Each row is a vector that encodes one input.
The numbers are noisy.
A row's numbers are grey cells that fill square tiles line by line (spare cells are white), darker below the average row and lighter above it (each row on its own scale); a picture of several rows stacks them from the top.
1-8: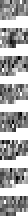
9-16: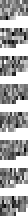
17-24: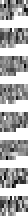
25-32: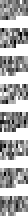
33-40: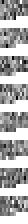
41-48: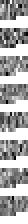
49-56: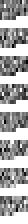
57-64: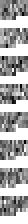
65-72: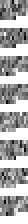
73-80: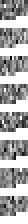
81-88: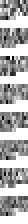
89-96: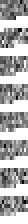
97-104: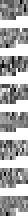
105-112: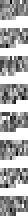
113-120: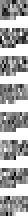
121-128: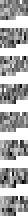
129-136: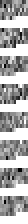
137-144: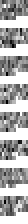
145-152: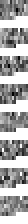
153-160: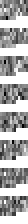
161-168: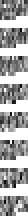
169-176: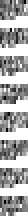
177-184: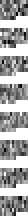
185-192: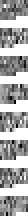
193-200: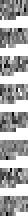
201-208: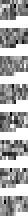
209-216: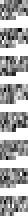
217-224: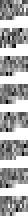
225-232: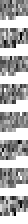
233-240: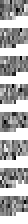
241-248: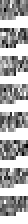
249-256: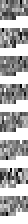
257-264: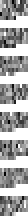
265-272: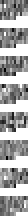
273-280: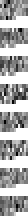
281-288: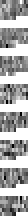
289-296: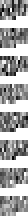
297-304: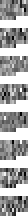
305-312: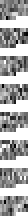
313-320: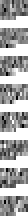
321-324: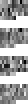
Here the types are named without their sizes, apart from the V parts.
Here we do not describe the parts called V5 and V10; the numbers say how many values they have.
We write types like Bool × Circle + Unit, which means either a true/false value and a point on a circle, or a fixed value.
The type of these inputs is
(Bool × Circle + V10) × V5 + Line × Line.
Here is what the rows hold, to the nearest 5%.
About 15% of them hold a point on each of two lines. The rest hold a value of V5, together with either a point on a circle and a true/false value, or a value of V10.
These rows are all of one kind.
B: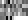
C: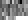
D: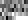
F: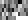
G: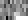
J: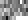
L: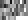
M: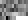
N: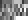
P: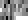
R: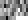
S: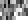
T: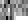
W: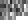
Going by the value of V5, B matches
G, N, P and T.
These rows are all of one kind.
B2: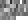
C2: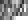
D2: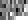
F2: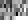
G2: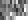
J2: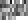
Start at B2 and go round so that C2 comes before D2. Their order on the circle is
B2, C2, G2, D2, J2, F2.
